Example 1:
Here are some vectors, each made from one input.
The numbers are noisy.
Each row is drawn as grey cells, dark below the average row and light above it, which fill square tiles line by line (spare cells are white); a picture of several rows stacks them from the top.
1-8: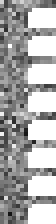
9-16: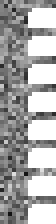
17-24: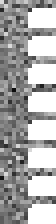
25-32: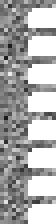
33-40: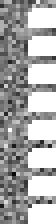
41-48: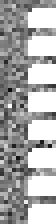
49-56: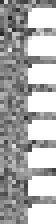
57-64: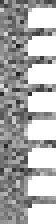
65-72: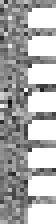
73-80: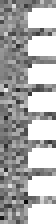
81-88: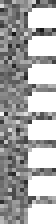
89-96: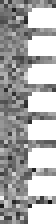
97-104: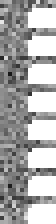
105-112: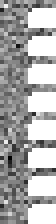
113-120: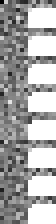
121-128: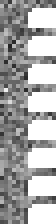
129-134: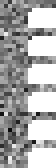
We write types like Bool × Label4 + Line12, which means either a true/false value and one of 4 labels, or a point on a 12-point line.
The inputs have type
Bool × Bool × Bool.
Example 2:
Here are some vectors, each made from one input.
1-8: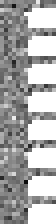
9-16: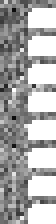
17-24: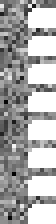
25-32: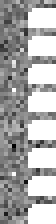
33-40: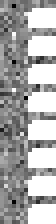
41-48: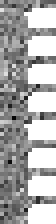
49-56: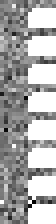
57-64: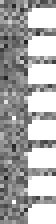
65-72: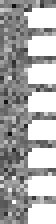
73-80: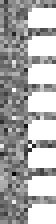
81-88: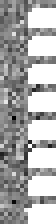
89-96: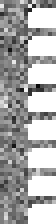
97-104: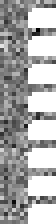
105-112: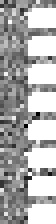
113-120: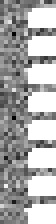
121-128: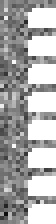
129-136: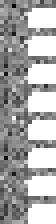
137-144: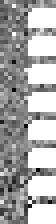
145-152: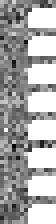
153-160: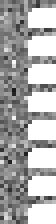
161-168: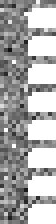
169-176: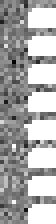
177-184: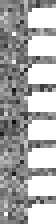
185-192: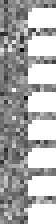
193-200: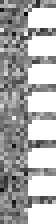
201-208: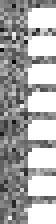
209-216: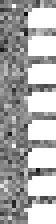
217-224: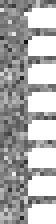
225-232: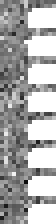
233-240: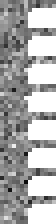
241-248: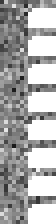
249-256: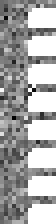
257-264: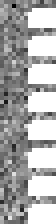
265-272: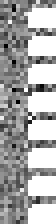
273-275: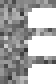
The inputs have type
Bool × Bool × Bool × Bool + Unit.
